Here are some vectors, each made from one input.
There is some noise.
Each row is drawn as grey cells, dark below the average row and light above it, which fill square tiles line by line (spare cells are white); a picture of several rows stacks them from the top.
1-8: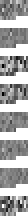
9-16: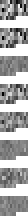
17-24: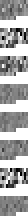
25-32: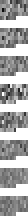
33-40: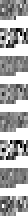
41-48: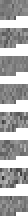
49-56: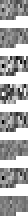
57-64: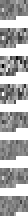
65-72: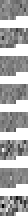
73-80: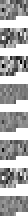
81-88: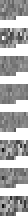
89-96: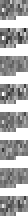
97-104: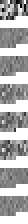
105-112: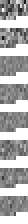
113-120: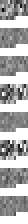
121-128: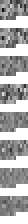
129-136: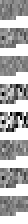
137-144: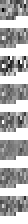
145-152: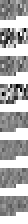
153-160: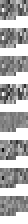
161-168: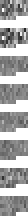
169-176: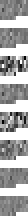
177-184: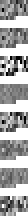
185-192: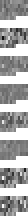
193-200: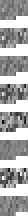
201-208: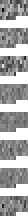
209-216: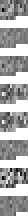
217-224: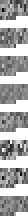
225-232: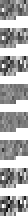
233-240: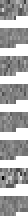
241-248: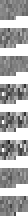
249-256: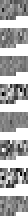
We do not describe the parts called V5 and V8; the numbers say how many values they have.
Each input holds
a point on a 7-point line, a node of a 13-node tree, a value of V5 and a value of V8.
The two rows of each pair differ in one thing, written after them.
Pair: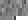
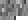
the value of V8
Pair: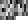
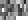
the value of V5
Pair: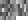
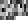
the value of V5
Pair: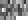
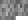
the node of the tree
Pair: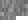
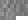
the node of the tree
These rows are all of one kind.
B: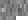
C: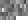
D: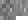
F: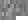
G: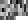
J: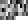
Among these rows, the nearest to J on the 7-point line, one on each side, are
D and F.
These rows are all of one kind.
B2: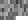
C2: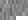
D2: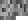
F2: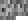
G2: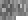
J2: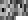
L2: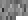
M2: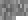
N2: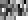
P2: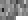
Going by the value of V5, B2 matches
D2, J2 and N2.
